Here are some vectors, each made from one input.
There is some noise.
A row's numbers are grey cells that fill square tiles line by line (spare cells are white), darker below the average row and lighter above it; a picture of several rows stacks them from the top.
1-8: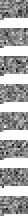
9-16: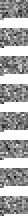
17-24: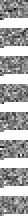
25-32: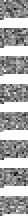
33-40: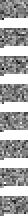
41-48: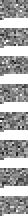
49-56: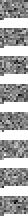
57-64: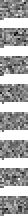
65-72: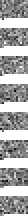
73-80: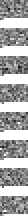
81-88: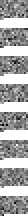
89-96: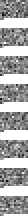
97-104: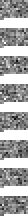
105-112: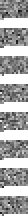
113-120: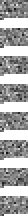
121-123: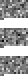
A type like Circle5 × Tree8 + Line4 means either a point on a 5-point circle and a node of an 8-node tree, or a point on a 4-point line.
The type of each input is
Bool × Bool × Bool × (Label5 + Tree8).
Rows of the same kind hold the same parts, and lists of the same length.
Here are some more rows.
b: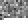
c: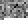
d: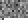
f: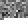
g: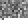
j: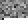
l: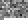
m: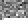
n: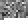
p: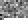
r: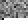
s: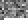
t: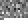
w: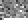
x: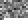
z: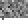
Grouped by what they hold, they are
b, m, p, t, w, x
c, d, f, g, j, l, n, r, s, z

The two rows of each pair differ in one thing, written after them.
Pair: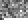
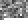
the node of the tree
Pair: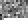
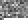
one of the three true/false values
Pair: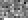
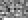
one of the three true/false values
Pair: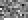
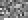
one of the three true/false values
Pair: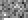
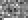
the node of the tree
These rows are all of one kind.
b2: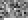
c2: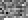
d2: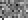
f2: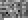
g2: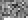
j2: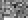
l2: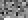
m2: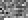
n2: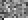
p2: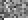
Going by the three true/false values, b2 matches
n2 and p2.
